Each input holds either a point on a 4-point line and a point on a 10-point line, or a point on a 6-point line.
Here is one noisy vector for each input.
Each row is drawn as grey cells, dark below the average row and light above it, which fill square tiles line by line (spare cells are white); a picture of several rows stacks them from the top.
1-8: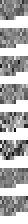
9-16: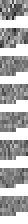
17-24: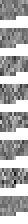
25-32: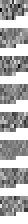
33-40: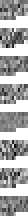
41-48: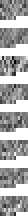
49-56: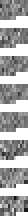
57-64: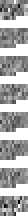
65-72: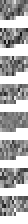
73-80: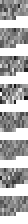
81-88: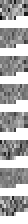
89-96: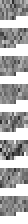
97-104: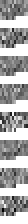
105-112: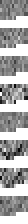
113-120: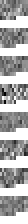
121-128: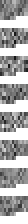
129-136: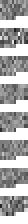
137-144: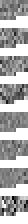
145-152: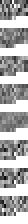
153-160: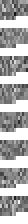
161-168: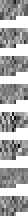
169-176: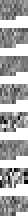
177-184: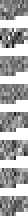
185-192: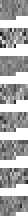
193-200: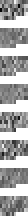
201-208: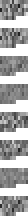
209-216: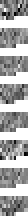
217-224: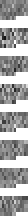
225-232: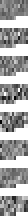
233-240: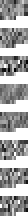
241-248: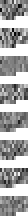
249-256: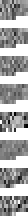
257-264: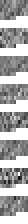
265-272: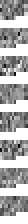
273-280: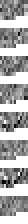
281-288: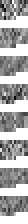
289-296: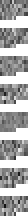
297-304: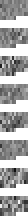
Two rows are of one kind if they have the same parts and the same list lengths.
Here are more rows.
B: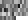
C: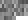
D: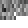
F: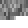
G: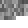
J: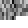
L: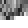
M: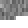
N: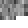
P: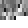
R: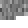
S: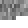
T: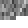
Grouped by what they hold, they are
B, F, L, N, P, S, T
C, D, G, J, M, R

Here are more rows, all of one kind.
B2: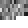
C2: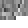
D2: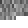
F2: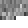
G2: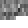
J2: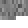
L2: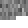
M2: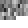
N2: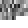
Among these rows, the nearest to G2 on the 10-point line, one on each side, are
F2 and M2.
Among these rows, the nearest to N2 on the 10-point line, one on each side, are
L2 and M2.
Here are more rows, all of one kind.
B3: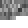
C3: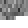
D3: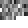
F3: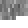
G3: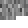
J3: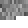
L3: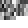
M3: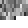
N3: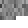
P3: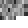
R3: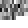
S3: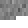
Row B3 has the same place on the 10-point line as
D3, L3, N3 and S3.
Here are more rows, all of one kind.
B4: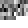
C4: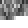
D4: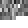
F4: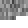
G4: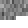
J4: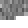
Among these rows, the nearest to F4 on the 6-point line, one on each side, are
D4 and J4.
